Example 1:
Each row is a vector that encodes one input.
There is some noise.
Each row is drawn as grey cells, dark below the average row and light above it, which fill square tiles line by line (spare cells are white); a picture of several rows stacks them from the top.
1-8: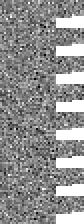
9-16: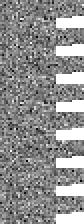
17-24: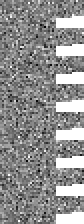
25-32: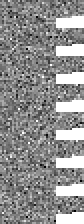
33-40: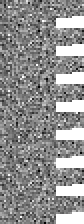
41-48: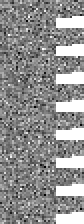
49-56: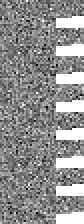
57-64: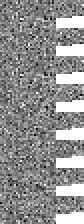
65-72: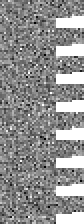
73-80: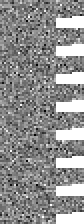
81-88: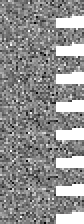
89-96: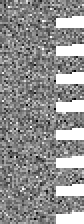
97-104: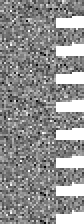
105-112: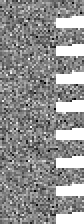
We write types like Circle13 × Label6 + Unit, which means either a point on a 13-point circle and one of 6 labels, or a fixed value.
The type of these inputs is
Circle6 + Circle11.
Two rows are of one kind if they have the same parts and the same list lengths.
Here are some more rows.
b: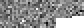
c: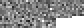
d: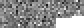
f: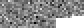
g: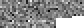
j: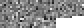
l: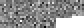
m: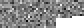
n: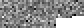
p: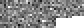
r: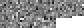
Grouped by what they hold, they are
b, c, g, j, m, n, p, r
d, f, l

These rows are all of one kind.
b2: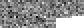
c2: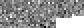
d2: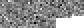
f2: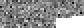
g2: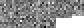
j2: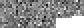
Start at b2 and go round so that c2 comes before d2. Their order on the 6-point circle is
b2, f2, j2, g2, c2, d2.
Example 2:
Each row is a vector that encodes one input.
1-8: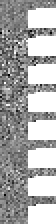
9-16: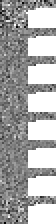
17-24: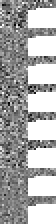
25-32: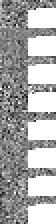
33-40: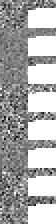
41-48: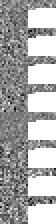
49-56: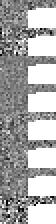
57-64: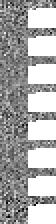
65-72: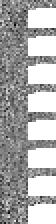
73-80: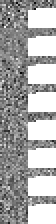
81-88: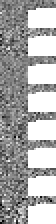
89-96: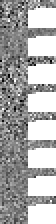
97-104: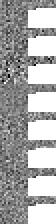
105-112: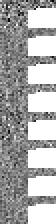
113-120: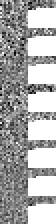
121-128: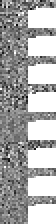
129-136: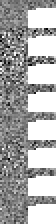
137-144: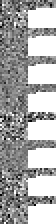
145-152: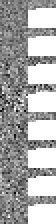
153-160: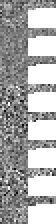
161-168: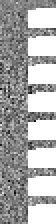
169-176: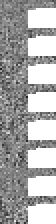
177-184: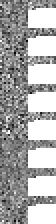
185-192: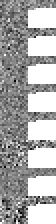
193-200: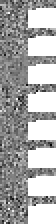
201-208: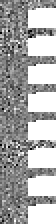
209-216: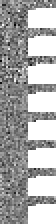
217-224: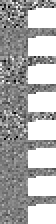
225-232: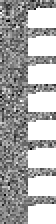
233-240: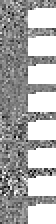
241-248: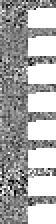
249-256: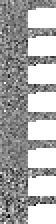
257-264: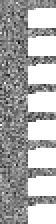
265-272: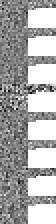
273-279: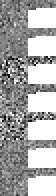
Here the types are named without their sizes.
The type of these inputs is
Circle + Line × Line + Unit.
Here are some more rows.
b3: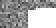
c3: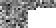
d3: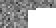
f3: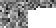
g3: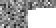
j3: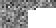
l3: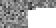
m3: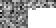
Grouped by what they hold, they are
b3, c3, d3
f3, g3, l3, m3
j3

